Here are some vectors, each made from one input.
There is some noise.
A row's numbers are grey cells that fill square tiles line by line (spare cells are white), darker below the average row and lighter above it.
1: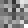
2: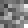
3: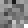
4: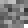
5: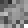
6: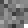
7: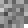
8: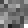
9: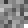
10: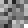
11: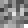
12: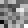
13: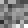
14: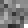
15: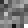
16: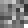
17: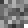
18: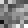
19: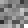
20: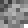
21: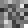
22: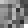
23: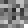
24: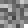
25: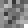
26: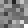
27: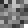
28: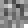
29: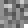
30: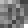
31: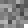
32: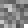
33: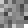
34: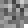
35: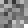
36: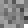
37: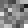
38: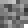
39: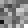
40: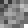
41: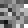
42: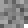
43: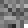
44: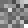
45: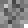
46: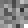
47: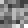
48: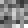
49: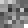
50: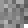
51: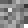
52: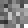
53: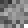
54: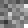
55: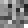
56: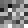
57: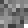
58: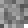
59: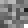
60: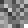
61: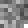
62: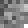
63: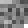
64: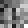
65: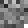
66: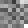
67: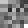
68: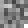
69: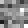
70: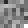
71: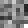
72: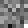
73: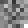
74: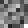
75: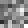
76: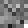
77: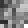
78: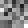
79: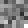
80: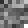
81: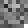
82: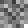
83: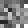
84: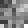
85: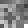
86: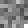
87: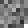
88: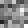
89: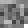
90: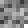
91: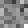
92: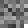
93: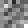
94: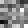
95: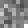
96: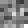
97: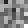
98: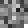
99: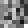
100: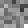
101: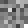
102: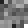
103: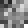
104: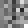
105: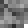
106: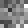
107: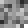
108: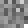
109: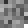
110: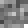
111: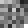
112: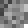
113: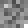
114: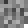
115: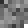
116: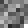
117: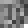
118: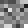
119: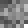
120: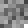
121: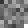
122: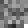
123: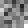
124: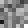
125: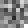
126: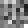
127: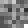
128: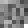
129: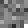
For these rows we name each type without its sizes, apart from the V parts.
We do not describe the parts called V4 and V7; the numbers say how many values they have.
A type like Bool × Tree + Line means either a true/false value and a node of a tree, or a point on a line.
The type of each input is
Bool × (Line + V4) + V7.
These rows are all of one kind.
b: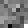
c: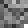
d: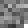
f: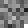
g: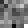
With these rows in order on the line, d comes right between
b and g.
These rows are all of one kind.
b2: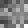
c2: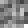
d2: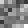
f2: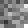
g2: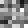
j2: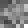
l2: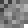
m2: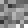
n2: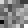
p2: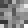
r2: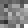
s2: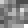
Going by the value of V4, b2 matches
j2 and m2.
